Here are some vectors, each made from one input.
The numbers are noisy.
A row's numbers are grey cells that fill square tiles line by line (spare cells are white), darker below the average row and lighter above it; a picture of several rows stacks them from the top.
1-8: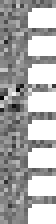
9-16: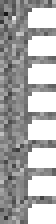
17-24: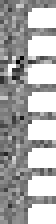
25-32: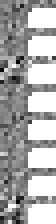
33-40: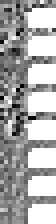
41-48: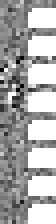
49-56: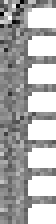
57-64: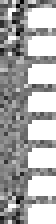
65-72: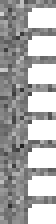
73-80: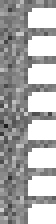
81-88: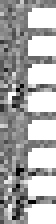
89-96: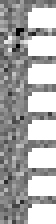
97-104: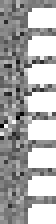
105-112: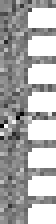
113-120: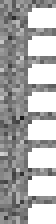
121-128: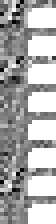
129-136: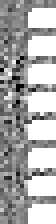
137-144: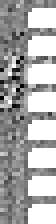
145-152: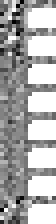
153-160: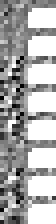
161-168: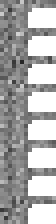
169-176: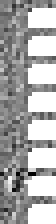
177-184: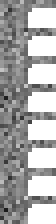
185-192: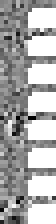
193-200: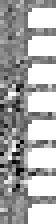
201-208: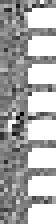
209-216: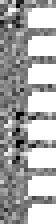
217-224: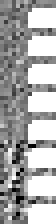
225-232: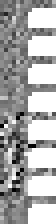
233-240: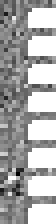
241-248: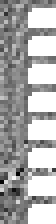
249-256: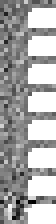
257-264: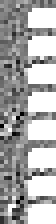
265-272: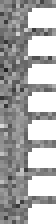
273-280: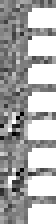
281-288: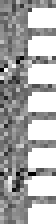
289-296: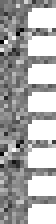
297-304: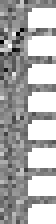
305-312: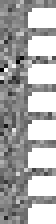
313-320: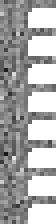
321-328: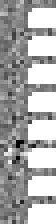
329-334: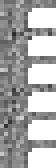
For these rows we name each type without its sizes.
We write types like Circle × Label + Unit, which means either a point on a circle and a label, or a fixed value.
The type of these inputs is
Bool × Bool × Bool + List(Circle + Line).
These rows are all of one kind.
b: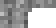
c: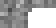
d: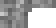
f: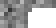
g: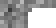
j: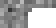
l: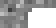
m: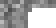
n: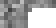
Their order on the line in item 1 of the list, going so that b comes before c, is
b, d, c, l, j, g, f, n, m.
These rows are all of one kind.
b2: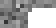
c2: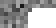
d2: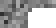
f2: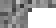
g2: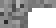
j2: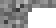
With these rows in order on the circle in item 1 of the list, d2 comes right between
f2 and g2.
